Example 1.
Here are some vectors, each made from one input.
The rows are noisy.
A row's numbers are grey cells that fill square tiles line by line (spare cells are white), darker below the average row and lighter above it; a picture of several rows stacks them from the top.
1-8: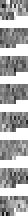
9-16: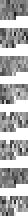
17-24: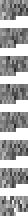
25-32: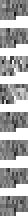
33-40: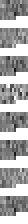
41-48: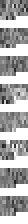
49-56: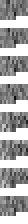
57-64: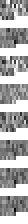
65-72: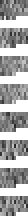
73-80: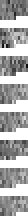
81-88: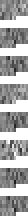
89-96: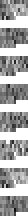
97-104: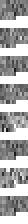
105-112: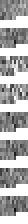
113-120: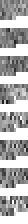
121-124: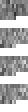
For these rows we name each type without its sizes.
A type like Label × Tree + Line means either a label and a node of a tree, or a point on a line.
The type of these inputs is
Bool × Bool × Bool.
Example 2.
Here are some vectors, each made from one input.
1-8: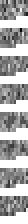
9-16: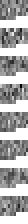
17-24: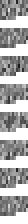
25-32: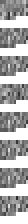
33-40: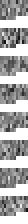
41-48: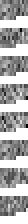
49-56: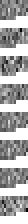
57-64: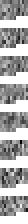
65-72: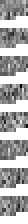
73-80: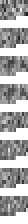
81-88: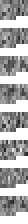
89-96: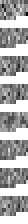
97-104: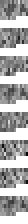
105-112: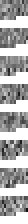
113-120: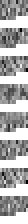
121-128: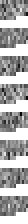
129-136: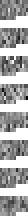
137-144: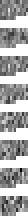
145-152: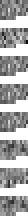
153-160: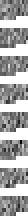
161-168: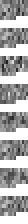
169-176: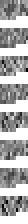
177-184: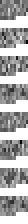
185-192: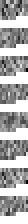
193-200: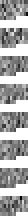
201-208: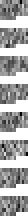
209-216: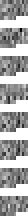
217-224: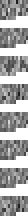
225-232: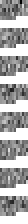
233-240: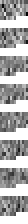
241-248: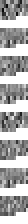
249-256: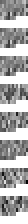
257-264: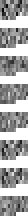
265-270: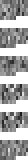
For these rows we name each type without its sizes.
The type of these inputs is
Label.
